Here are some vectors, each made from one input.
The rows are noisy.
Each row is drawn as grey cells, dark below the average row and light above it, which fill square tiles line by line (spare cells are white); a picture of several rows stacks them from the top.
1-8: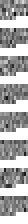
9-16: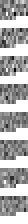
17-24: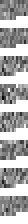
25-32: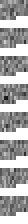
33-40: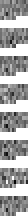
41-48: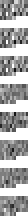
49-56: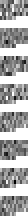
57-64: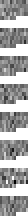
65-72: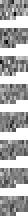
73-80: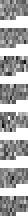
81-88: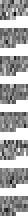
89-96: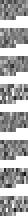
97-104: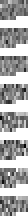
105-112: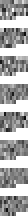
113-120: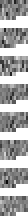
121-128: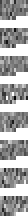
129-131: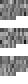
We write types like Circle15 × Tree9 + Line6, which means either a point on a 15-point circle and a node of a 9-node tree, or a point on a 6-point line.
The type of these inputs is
Bool × Bool × Bool × Bool + Line8.
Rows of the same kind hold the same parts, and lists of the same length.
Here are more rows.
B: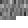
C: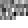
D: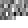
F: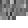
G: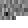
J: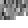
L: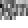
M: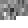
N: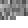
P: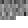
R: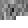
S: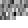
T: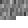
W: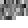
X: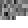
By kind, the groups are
B, F, G, M, N, P, R, T, X
C, D, J, L, S, W

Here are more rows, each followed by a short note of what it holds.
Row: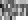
a point on an 8-point line
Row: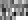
a point on an 8-point line
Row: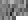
four true/false values
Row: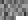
four true/false values
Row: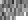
a point on an 8-point line
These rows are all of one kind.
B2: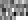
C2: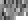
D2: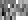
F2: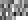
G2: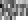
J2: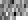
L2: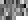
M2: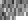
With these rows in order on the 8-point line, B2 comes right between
F2 and G2.
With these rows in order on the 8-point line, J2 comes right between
F2 and M2.
